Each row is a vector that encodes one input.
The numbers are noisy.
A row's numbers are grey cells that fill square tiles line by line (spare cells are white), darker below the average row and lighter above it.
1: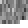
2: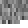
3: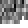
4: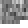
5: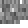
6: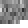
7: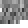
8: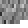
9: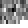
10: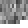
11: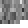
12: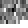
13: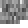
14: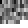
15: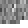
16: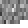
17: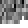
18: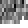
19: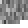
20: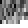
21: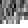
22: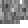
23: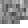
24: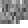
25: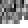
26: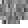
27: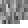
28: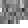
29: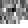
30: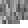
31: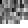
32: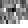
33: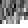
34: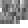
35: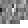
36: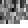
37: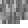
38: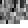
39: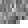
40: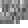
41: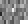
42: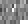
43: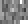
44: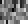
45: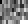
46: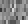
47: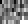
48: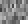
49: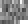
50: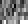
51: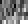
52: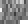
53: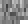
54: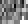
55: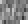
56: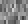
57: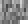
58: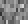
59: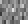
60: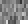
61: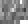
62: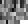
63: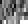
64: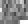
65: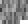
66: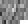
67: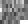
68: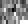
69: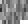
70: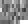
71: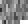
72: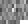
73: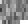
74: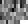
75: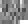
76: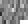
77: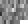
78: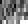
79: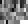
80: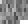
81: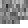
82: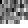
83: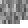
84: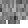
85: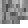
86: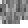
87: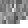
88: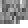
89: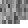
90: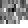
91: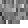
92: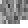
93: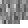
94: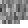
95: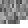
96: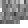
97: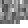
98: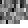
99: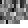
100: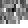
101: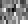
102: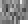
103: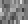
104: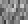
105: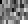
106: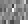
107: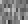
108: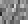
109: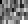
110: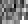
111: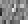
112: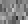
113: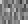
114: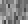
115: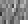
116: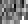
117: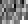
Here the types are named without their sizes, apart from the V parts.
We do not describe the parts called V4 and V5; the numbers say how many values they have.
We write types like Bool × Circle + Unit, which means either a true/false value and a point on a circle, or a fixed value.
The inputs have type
Bool × (Line + V4) + V5.
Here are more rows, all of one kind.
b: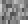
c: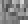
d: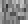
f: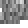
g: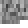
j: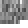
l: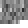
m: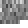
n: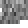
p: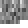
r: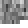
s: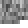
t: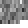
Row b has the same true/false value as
l, n and t.
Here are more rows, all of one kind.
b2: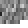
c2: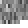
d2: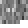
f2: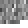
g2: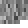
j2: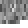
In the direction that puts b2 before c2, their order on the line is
b2, f2, j2, g2, c2, d2.
